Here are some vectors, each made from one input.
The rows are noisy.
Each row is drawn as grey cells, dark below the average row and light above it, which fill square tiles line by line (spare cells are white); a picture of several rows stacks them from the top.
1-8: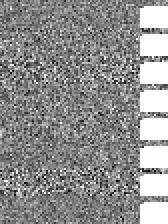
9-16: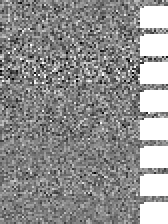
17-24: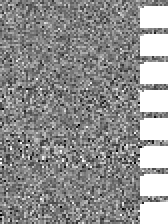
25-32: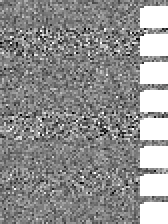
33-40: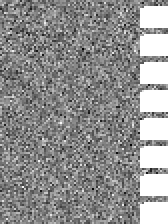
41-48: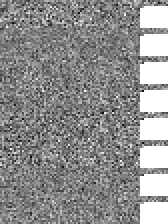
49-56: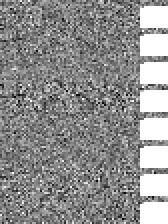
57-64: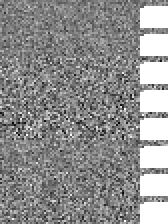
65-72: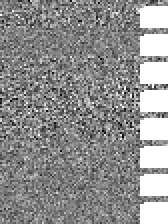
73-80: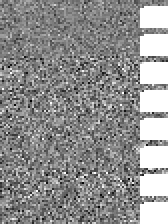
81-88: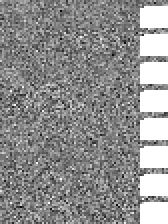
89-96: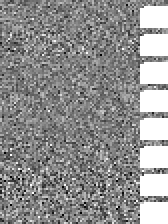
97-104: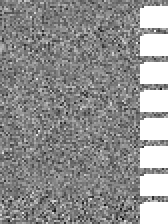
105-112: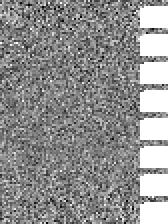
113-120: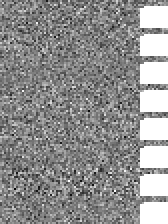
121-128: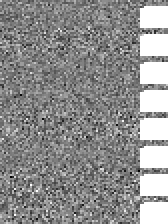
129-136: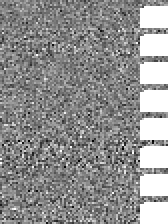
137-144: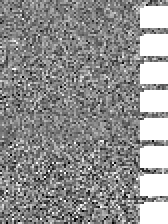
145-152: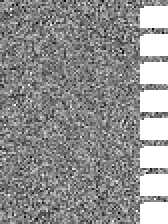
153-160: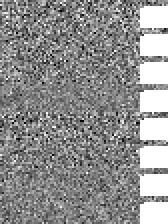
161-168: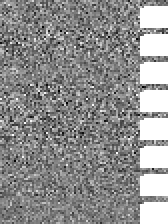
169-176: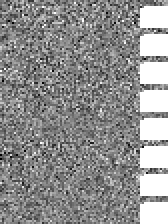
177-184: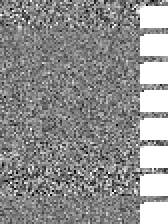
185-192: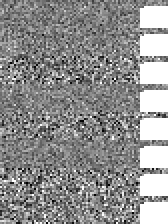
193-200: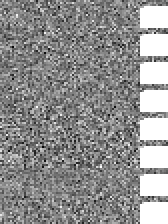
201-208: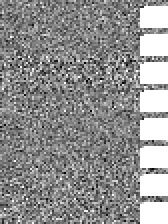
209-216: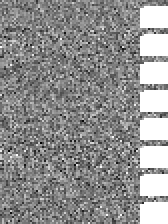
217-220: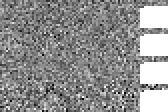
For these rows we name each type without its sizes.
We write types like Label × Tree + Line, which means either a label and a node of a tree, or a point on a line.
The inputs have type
Circle + List(Line).
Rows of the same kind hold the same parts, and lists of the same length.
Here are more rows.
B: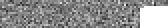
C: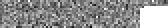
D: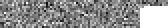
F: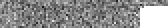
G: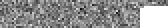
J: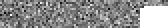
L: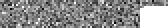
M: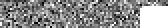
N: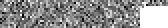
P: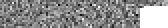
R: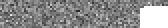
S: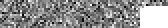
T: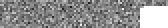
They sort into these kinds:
B, C, D, F, G, M, T
J, L, R
N, S
P

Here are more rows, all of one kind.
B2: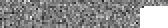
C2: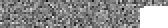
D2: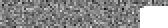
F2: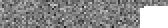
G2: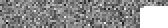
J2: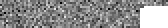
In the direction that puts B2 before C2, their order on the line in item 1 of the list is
G2, F2, B2, D2, C2, J2.
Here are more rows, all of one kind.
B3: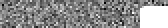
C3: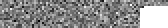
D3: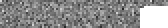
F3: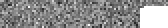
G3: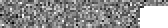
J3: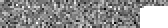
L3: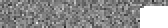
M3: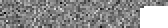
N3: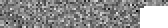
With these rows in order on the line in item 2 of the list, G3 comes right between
B3 and L3.
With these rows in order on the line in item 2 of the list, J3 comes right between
C3 and F3.
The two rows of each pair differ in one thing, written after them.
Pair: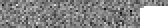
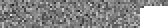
the place on the line in item 1 of the list
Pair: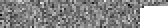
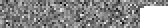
the place on the line in item 2 of the list
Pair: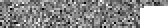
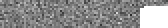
the place on the line in item 1 of the list
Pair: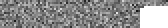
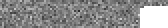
the place on the line in item 1 of the list
